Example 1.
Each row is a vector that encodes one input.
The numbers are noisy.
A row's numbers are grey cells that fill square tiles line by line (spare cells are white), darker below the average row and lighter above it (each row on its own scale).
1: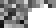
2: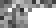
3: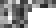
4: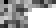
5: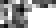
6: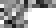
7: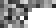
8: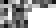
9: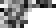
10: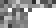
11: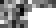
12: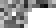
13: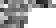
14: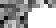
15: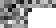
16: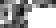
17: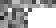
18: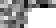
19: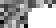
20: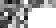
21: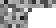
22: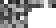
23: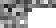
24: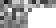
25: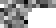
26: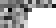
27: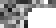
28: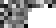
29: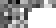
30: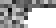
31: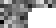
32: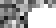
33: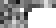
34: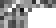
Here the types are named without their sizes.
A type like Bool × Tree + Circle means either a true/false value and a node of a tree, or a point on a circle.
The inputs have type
Circle.
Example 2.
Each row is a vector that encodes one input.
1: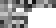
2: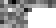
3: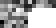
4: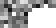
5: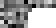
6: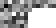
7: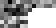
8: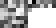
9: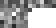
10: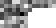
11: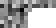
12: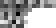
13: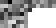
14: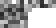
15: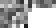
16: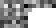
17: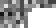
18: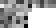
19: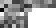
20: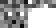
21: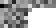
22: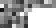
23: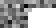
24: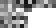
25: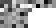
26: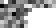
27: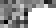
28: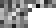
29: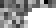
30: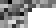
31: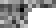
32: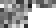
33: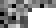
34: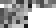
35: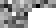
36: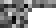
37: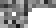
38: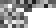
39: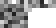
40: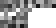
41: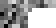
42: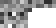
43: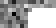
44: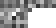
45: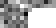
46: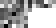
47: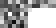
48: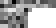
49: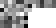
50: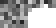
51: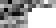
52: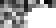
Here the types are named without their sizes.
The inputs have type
Tree.
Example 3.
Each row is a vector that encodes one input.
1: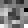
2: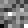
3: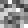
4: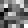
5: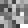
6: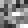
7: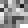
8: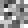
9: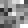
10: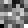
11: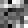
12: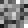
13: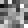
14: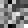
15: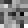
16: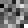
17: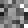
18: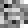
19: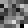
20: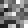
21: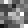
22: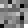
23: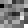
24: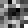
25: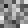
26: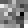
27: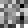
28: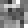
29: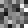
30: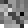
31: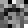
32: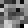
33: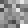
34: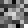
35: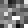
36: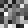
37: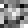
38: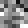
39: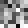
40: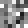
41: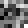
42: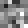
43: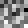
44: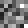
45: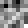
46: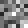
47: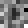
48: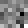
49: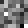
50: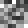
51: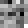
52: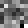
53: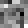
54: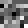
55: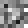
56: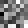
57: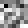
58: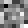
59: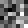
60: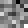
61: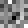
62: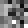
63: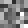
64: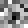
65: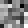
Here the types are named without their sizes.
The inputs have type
Line.
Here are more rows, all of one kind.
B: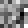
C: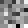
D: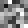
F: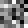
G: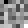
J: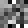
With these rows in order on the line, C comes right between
B and G.
